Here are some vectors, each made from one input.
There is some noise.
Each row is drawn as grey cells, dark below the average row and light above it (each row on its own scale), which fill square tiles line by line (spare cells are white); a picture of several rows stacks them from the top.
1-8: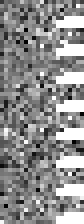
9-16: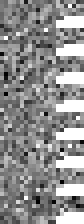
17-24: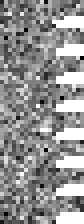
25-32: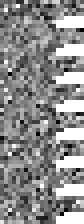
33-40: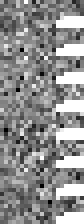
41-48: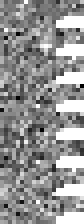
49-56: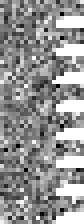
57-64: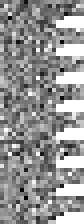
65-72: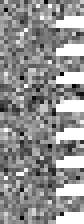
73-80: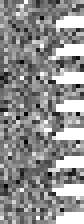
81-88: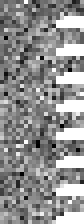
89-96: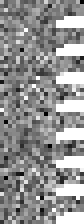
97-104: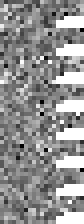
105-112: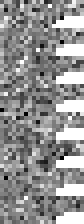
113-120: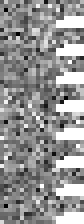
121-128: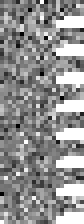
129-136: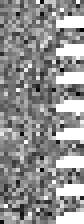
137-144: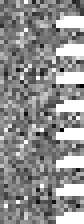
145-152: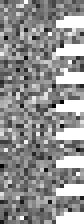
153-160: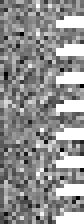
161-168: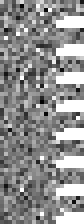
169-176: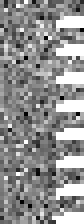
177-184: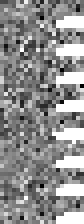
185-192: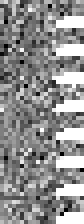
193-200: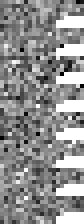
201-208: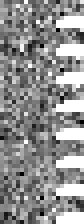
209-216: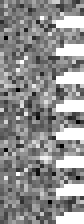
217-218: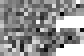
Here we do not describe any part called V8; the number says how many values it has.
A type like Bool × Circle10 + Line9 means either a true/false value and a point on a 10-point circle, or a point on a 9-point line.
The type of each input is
(Circle11 + Line9) × V8.
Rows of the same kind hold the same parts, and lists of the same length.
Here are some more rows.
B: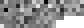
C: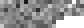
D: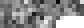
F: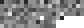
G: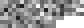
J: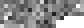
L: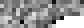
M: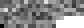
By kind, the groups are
B, C, F, G, J, L
D, M

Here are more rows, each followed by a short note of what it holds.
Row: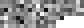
a point on an 11-point circle and a value of V8
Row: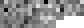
a point on an 11-point circle and a value of V8
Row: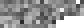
a point on a 9-point line and a value of V8
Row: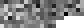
a point on a 9-point line and a value of V8
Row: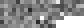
a point on an 11-point circle and a value of V8
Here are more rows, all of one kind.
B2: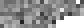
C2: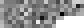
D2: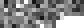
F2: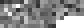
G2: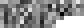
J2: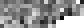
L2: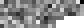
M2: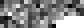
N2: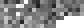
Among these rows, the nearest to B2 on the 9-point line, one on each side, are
C2 and L2.
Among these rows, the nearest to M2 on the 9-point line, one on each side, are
D2 and F2.
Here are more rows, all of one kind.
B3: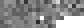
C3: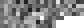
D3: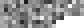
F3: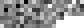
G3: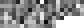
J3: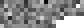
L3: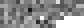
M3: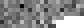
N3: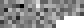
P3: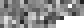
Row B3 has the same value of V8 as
C3, G3, L3 and M3.
